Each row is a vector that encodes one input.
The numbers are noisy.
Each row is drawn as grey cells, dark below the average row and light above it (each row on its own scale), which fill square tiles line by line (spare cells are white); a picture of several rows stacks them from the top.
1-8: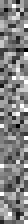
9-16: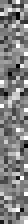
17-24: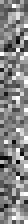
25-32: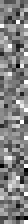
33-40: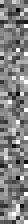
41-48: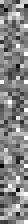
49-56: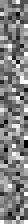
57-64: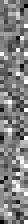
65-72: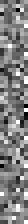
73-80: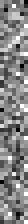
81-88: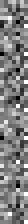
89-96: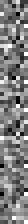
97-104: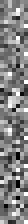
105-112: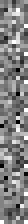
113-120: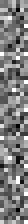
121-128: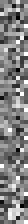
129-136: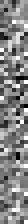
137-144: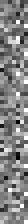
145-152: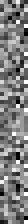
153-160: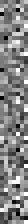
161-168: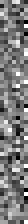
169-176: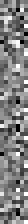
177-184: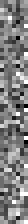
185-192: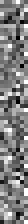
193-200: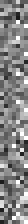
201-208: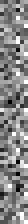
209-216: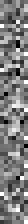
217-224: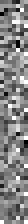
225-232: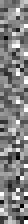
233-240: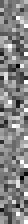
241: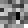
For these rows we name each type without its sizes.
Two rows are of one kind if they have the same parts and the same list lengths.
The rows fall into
2 kinds.
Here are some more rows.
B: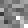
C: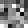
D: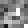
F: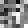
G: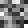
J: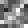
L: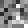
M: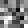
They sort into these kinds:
B, C, D, F, J, L
G, M

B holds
a point on a circle and a point on a line.
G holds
a point on each of two lines.
